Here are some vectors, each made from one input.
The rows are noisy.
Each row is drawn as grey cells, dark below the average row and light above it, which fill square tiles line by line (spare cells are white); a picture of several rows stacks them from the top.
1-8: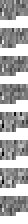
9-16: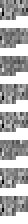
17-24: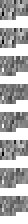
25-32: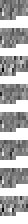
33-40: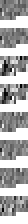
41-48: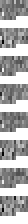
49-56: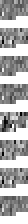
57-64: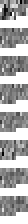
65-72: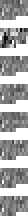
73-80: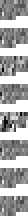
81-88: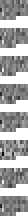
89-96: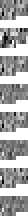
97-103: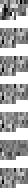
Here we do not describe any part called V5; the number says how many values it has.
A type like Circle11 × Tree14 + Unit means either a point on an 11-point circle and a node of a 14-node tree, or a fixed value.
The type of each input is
List2(Bool × V5).
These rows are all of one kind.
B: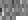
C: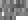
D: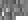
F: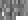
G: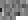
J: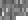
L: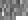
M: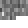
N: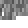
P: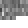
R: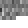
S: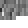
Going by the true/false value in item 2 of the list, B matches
G and R.
